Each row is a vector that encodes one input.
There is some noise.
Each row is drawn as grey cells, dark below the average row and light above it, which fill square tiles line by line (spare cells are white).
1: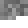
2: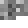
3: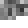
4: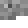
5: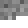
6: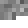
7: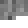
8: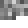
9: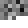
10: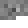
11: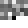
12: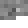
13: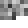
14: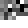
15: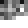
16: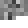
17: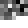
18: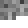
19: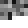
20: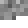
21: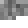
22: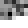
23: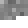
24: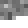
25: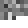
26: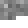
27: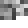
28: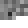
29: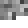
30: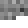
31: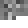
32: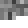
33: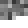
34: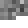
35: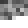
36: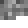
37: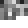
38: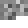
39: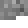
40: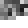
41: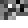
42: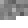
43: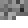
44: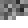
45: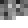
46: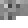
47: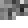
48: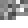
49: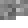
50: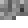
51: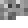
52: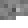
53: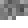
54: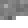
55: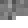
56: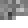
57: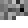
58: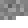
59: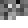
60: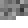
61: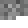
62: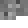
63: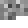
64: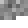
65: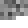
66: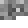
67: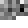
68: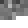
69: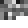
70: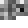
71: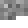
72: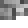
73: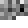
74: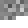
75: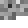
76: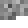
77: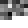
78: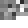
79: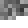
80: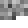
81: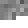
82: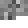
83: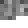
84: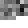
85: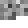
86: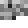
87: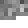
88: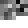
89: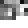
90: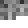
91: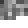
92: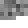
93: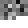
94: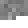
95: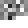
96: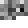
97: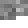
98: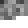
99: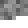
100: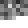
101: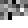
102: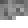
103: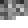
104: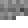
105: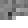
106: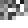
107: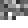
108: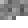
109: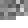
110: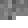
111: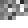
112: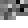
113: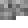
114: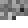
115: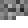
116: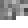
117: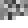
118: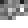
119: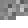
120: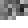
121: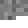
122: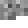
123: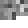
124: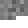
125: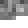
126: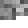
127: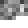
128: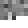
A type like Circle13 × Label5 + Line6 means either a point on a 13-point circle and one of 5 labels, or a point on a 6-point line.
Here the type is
Line7.
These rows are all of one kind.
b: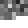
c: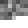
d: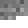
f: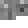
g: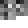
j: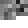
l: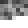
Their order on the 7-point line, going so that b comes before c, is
d, g, l, j, f, b, c.
